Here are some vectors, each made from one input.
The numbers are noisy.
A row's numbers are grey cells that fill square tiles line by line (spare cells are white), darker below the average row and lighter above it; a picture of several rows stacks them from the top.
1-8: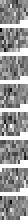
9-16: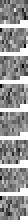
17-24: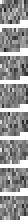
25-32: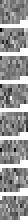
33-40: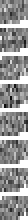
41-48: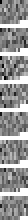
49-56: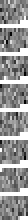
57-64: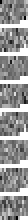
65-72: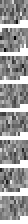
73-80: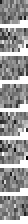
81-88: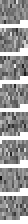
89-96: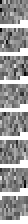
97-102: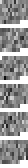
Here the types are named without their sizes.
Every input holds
a point on a line and a node of each of two trees.
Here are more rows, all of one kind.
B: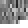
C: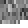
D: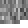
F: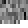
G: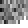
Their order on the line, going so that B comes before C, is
B, D, F, C, G.
